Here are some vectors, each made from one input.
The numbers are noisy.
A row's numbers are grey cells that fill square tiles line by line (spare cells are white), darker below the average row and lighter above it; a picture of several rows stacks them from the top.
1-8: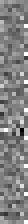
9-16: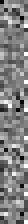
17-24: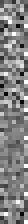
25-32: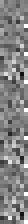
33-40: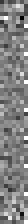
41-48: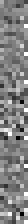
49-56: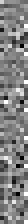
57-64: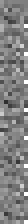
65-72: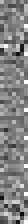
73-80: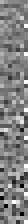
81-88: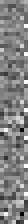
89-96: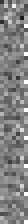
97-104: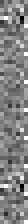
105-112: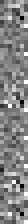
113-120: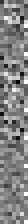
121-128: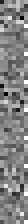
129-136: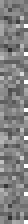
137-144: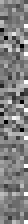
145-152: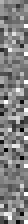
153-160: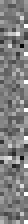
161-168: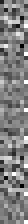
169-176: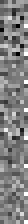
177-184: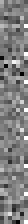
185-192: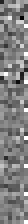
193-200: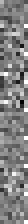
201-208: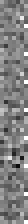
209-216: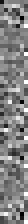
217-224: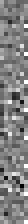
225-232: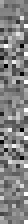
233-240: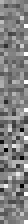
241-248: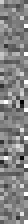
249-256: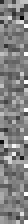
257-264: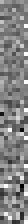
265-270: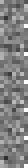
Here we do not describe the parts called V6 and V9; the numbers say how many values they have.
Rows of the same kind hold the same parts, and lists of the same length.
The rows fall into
3 kinds.
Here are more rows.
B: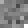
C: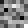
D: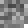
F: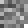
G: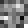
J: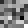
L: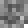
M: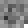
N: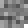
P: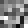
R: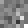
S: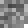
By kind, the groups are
B, D, F, L, M, N, R, S
C, G, J
P

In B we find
four true/false values and a value of V9.
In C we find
a point on a 7-point line and a value of V6.
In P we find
a point on a 5-point line and a point on a 7-point line.
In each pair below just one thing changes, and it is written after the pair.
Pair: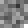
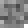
one of the four true/false values
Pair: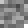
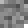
one of the four true/false values
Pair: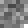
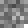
the value of V9
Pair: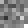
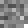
one of the four true/false values
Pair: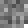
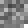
one of the four true/false values
